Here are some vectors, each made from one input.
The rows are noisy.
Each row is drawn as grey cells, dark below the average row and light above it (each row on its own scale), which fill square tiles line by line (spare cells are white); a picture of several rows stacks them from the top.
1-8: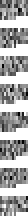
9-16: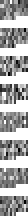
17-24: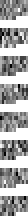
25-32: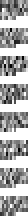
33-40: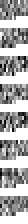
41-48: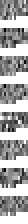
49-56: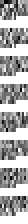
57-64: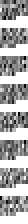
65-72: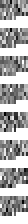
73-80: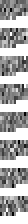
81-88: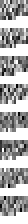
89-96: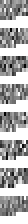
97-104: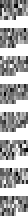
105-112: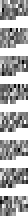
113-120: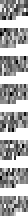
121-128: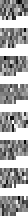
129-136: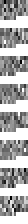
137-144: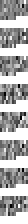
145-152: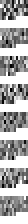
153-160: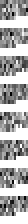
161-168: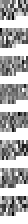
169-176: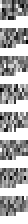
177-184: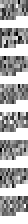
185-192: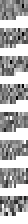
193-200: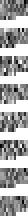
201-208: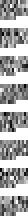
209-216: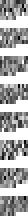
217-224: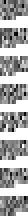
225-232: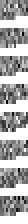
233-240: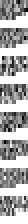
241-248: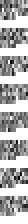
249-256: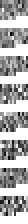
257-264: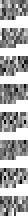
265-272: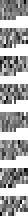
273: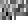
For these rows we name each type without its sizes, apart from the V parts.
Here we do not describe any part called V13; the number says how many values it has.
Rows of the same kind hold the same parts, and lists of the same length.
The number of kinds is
3.
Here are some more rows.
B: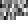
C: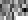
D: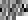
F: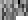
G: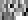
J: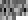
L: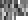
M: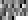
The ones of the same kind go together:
B, D, F, J
C, G
L, M

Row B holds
a true/false value and a value of V13.
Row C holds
a label.
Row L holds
a point on a circle and a true/false value.
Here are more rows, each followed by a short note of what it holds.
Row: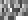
a point on a circle and a true/false value
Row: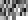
a true/false value and a value of V13
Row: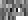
a point on a circle and a true/false value
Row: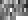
a true/false value and a value of V13
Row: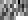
a true/false value and a value of V13
